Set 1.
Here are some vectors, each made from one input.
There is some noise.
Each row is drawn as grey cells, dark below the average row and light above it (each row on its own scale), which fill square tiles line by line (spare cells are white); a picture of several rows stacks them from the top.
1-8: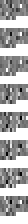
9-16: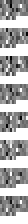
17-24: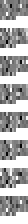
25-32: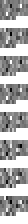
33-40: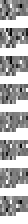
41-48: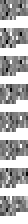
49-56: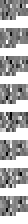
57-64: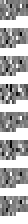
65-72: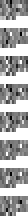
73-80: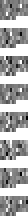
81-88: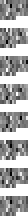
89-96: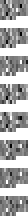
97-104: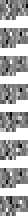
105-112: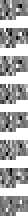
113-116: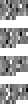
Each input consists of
a point on an 8-point line and five true/false values.
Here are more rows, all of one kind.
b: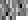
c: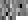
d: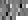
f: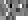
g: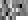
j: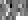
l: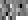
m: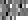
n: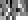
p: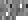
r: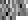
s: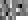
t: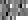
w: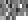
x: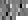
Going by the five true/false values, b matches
c, d, r and x.
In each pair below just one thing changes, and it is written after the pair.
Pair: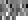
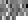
one of the five true/false values
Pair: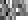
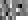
the place on the 8-point line
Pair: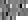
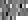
one of the five true/false values
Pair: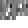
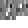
one of the five true/false values
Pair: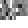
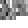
the place on the 8-point line
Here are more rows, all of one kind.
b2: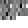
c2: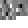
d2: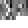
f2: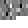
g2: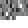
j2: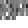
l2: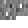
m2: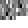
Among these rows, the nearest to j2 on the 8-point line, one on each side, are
c2 and f2.
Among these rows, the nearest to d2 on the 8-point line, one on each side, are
c2 and m2.
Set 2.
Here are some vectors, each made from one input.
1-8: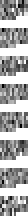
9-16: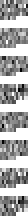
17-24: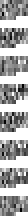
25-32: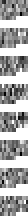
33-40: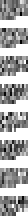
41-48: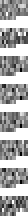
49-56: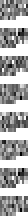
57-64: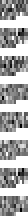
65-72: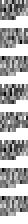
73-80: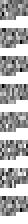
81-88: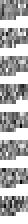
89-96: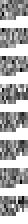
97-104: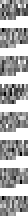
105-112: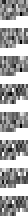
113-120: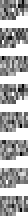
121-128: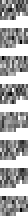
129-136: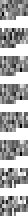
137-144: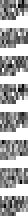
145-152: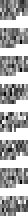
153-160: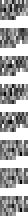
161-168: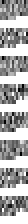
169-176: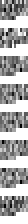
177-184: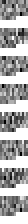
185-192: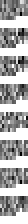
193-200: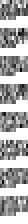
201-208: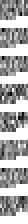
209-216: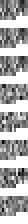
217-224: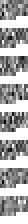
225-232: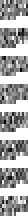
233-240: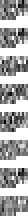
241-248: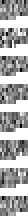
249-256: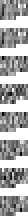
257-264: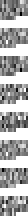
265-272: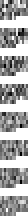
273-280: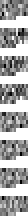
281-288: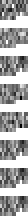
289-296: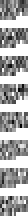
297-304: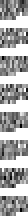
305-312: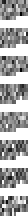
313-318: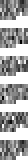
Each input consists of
either one of 6 labels, or three true/false values.
